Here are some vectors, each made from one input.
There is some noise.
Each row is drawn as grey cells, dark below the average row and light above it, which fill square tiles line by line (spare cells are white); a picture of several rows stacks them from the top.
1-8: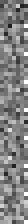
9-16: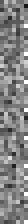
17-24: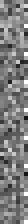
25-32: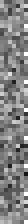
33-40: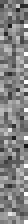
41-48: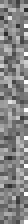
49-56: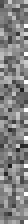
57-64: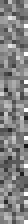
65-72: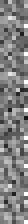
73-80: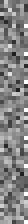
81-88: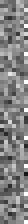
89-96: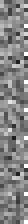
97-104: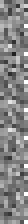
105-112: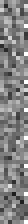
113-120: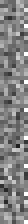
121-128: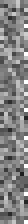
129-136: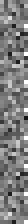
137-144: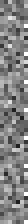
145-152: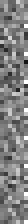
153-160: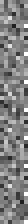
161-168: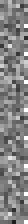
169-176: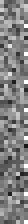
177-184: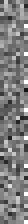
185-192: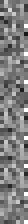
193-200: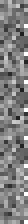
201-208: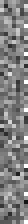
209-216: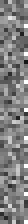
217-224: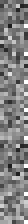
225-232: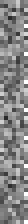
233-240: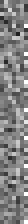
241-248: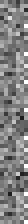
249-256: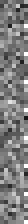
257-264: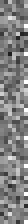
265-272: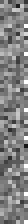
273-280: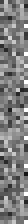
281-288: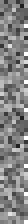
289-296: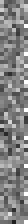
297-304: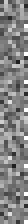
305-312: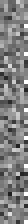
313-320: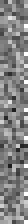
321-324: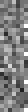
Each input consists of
a point on a 9-point circle and a true/false value.
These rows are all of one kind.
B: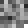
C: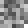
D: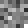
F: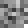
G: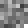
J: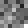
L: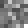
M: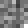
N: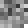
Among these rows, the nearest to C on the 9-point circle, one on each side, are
F and N.
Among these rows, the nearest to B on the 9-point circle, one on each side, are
D and N.
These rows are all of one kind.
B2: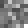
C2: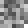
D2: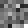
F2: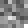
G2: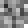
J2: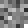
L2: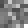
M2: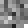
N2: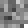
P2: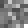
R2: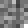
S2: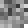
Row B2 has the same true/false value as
D2, L2, N2 and P2.
